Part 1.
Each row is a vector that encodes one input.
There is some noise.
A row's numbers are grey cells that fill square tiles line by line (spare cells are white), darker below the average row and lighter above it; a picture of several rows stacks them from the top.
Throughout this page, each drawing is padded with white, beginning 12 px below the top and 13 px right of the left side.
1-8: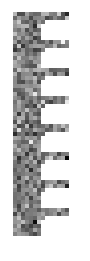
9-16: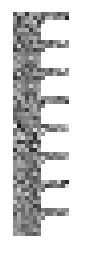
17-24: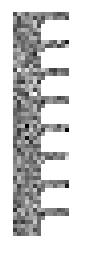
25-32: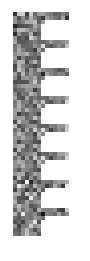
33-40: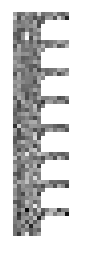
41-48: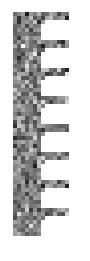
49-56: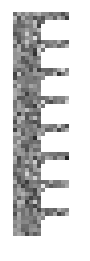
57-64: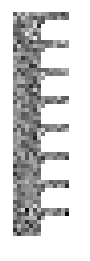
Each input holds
either a point on a 6-point line, or a node of a 9-node tree.
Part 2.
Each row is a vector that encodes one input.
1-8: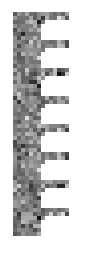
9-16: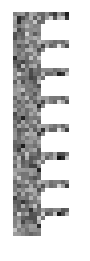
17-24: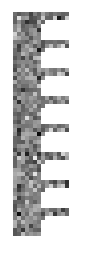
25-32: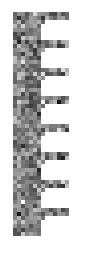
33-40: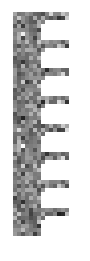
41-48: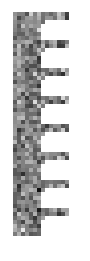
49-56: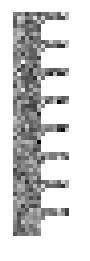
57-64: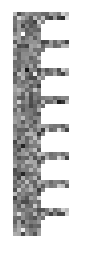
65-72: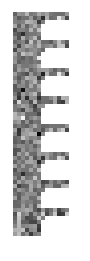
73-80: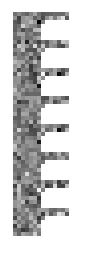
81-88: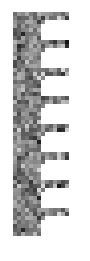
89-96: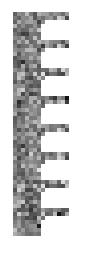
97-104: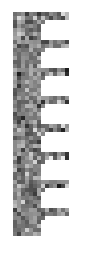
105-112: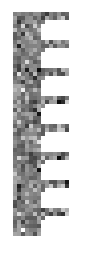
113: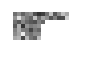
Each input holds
either one of 8 labels, or a point on an 8-point line.
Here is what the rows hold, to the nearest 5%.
About 55% of them hold one of 8 labels. The rest hold a point on an 8-point line.
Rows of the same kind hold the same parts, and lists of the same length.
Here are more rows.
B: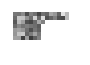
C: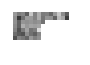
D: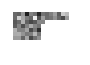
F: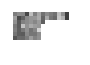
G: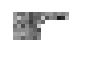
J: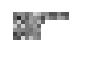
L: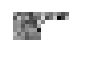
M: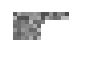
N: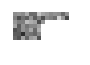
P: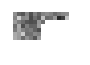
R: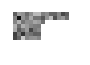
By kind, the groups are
B, D, G, L, P
C, F, J, M, N, R

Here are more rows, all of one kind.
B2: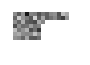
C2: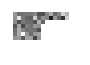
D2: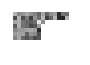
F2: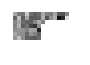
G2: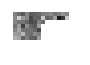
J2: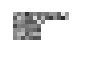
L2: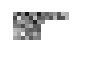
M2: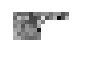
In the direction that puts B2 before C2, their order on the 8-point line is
L2, B2, J2, C2, G2, M2, F2, D2.
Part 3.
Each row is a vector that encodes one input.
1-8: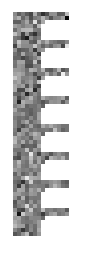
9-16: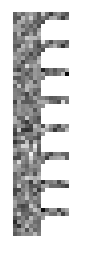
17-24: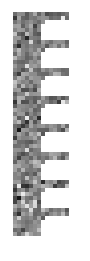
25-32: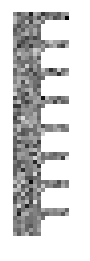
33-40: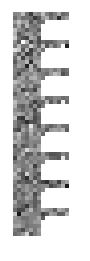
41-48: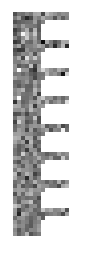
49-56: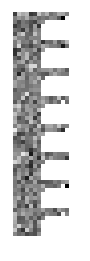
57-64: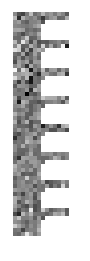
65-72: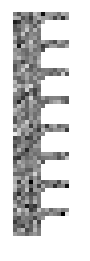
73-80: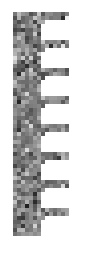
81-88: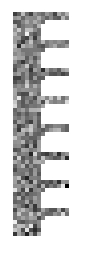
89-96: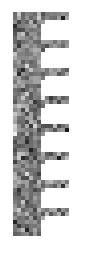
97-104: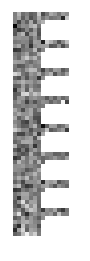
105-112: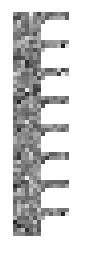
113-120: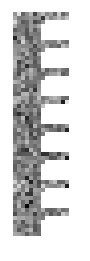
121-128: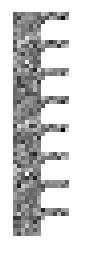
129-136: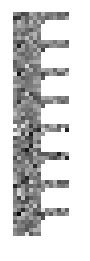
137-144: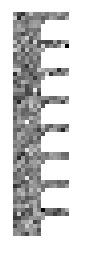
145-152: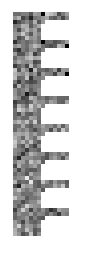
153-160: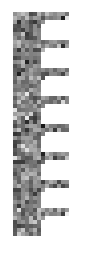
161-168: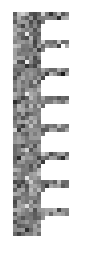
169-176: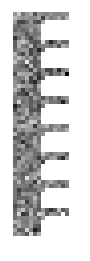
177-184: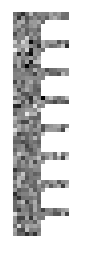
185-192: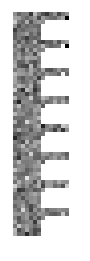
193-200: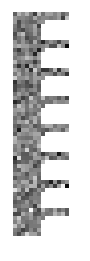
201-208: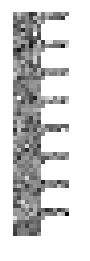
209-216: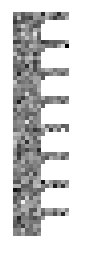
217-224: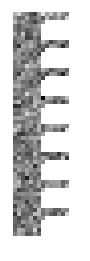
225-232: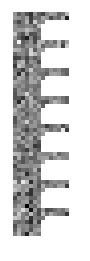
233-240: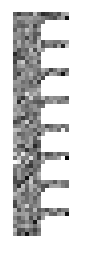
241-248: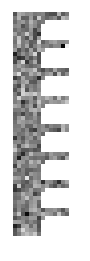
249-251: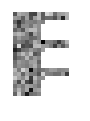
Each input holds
one of 8 labels, together with either a fixed value, or a node of a 15-node tree.
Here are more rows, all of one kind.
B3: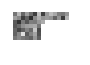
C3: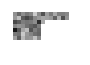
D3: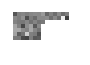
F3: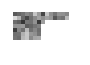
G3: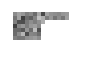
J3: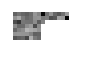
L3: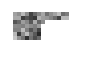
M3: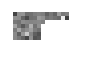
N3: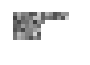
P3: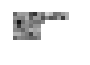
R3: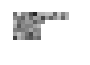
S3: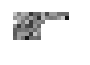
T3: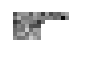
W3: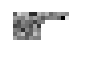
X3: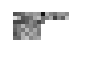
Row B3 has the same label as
D3, J3, M3 and S3.
